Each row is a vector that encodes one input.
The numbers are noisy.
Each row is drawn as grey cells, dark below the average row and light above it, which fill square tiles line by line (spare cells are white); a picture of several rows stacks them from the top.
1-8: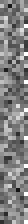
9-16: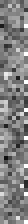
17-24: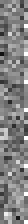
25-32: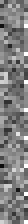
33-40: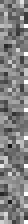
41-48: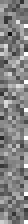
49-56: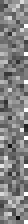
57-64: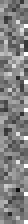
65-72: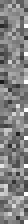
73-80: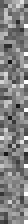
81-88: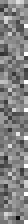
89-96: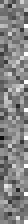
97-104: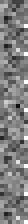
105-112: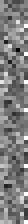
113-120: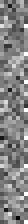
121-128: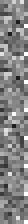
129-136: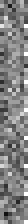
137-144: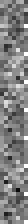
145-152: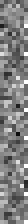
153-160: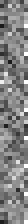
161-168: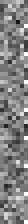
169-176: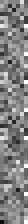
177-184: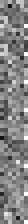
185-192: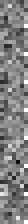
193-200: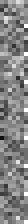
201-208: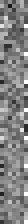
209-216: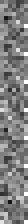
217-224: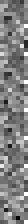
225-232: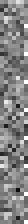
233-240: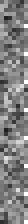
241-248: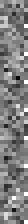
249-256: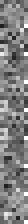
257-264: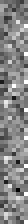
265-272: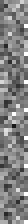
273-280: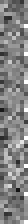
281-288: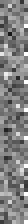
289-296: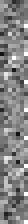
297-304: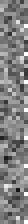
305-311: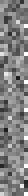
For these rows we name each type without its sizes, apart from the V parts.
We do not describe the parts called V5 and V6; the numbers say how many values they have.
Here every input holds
a true/false value, together with either a label, or a value of V5 and a value of V6.
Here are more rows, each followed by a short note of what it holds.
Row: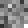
a true/false value, a value of V5 and a value of V6
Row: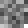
a label and a true/false value
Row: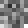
a label and a true/false value
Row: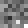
a true/false value, a value of V5 and a value of V6
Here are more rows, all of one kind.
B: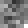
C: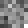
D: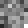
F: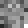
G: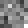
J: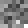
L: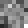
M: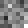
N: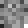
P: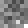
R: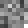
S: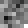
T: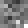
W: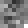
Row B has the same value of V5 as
G, M, S and W.
